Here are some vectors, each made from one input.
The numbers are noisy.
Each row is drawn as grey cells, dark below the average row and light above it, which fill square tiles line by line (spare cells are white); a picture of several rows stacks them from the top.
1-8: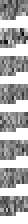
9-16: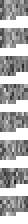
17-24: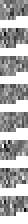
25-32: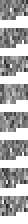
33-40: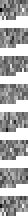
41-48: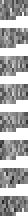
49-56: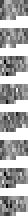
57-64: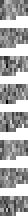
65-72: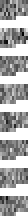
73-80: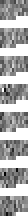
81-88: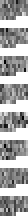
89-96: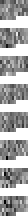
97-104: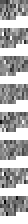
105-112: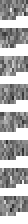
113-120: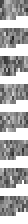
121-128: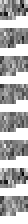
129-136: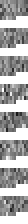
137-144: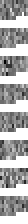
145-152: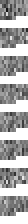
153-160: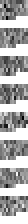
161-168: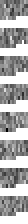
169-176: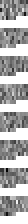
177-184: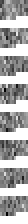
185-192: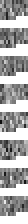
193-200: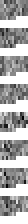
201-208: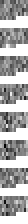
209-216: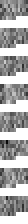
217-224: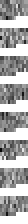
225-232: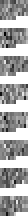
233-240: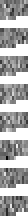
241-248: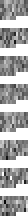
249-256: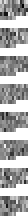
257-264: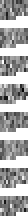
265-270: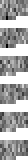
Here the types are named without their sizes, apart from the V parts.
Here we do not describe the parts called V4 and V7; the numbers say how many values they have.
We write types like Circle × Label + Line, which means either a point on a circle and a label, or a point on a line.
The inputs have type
(Bool × V4 + Label) × V7 + List(Line).
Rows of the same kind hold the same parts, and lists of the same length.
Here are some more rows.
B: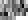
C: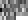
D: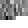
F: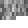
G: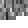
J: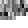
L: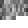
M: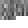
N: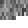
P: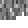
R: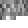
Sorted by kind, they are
B, J
C, G, P
D
F, L, R
M, N

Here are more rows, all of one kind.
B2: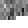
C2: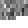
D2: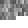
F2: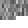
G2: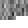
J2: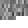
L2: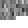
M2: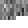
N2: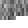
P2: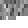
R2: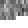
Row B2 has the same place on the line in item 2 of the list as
G2, L2 and R2.
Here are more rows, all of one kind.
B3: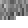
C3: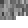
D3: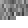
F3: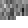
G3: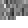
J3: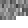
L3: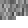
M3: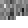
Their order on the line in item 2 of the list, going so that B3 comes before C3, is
J3, L3, D3, B3, M3, F3, C3, G3.
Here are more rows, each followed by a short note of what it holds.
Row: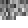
a label and a value of V7
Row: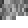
a list of one item
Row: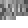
a list of one item
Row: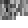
a label and a value of V7
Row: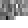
a label and a value of V7
